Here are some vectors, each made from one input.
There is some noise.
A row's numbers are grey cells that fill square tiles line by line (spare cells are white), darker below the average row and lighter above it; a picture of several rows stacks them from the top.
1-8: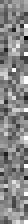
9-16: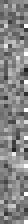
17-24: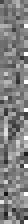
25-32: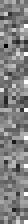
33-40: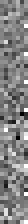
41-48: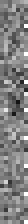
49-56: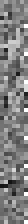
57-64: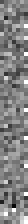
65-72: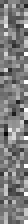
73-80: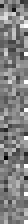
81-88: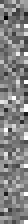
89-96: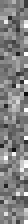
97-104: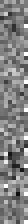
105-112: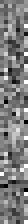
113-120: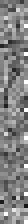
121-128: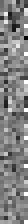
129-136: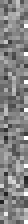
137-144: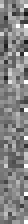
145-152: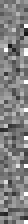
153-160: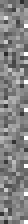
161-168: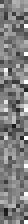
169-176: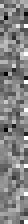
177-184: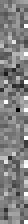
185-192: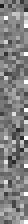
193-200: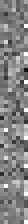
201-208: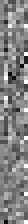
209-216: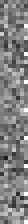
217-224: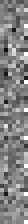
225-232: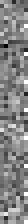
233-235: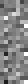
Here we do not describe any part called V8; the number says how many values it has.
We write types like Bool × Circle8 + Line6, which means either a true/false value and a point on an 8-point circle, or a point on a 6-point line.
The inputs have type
Bool × (Label9 + Line3 × Line3) + Line4 + V8.
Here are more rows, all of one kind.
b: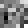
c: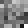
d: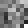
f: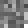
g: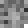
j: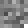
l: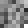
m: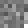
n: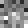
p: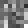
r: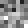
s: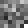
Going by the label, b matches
f and m.
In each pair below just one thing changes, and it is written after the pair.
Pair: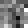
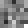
the true/false value
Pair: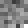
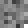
the place on one of the two 3-point lines
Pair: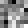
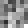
the true/false value
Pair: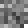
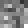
the place on one of the two 3-point lines
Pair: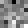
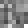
the true/false value
